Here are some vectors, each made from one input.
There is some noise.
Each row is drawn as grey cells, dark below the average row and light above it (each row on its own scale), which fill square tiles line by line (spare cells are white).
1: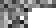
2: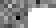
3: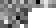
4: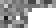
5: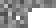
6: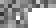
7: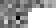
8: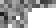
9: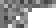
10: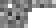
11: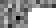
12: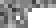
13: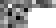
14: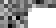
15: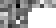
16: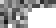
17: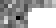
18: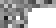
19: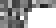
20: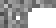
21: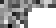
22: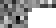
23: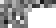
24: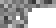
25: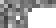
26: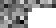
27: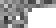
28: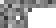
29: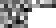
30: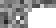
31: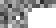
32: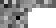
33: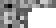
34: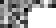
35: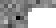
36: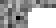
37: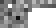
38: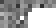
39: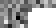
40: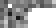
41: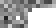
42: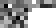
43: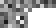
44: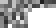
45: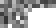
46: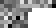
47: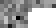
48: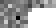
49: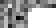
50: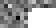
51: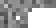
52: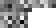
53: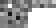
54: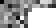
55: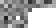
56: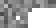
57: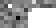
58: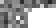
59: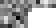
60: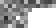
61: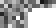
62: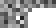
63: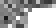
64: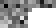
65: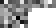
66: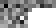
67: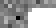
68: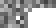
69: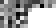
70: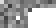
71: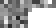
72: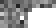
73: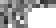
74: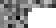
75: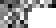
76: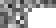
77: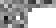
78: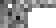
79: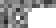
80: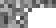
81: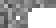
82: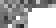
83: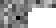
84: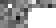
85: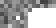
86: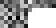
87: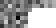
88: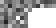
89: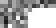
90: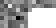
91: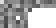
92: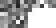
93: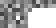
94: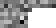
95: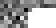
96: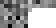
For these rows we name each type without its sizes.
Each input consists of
a point on a line, together with either a point on a circle, or a fixed value.
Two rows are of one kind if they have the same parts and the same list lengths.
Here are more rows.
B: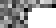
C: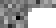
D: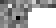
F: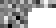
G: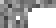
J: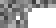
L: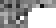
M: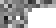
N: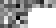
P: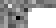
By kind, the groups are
B, C, D, F, L, N, P
G, J, M

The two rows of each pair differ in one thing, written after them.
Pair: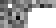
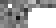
the place on the line
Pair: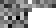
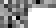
the place on the circle
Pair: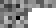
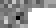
the place on the circle
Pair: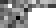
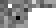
the place on the line
